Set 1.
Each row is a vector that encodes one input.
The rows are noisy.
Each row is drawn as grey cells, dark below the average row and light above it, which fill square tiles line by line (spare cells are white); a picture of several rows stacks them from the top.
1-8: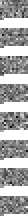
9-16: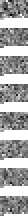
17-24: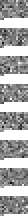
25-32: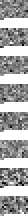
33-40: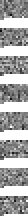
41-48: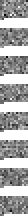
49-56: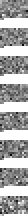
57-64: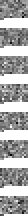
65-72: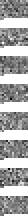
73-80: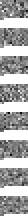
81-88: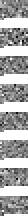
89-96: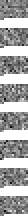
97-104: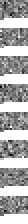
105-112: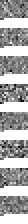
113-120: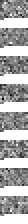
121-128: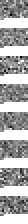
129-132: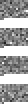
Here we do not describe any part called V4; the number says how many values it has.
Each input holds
a point on a 13-point line and a value of V4, together with either a fixed value, or a node of a 12-node tree.
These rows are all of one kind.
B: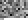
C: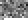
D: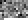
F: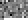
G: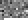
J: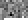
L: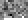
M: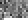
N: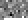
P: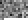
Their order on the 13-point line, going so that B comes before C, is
B, D, G, C, P, J, N, M, F, L.
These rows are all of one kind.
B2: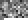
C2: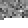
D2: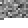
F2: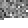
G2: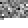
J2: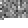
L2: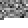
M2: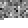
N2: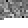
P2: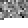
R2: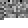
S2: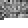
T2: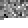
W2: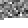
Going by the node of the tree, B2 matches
J2, M2, R2 and T2.
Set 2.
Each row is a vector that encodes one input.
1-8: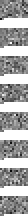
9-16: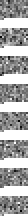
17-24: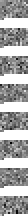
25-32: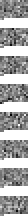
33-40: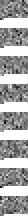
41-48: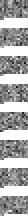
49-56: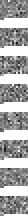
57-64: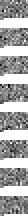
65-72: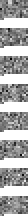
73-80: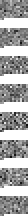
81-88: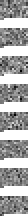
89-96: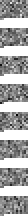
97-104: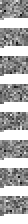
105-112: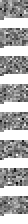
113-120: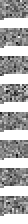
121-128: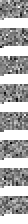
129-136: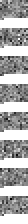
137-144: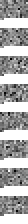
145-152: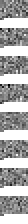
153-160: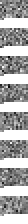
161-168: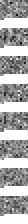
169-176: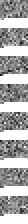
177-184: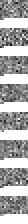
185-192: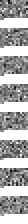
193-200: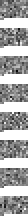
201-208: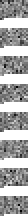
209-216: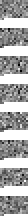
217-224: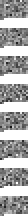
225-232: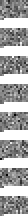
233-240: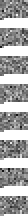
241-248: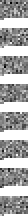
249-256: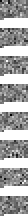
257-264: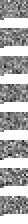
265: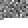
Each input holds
either a point on a 10-point line, or a node of an 8-node tree and three true/false values.
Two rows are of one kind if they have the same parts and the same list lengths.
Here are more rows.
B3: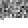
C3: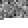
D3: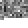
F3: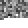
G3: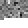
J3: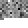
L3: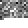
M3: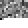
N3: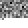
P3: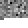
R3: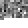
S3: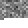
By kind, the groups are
B3, D3, G3, J3, L3, N3, P3, R3
C3, F3, M3, S3

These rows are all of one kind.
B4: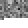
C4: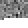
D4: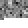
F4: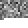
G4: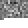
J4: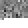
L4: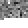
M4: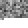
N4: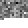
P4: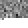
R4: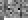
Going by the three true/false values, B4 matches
D4, L4, N4 and R4.
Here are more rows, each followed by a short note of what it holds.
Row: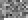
a point on a 10-point line
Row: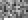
a node of an 8-node tree and three true/false values
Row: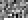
a node of an 8-node tree and three true/false values
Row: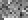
a node of an 8-node tree and three true/false values
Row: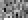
a node of an 8-node tree and three true/false values
